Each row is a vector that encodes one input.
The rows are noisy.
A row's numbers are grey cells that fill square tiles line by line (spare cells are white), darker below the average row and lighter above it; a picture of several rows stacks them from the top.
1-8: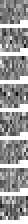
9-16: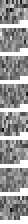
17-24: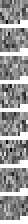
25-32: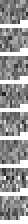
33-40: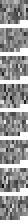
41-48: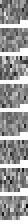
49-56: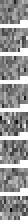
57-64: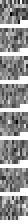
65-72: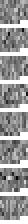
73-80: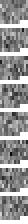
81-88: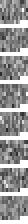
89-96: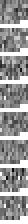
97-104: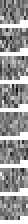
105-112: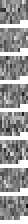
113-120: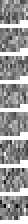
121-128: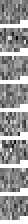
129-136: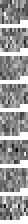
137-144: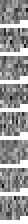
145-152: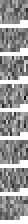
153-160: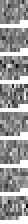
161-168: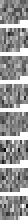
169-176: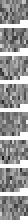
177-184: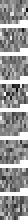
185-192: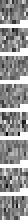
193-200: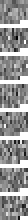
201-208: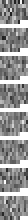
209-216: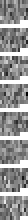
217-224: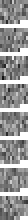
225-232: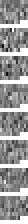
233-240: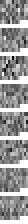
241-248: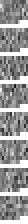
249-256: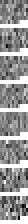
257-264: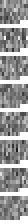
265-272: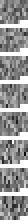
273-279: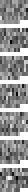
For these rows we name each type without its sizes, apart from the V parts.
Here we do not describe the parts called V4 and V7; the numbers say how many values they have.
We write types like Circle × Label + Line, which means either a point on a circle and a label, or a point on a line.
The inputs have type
(Bool × V4 + Line) × (Circle + V7).
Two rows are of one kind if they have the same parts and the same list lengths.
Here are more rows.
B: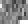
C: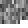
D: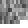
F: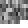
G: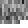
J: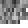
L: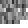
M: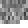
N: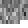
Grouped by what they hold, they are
B, G, M
C
D, J, L, N
F

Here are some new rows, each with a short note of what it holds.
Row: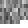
a point on a circle, a true/false value and a value of V4
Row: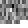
a true/false value, a value of V4 and a value of V7
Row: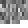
a true/false value, a value of V4 and a value of V7
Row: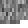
a point on a circle and a point on a line
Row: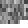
a point on a line and a value of V7
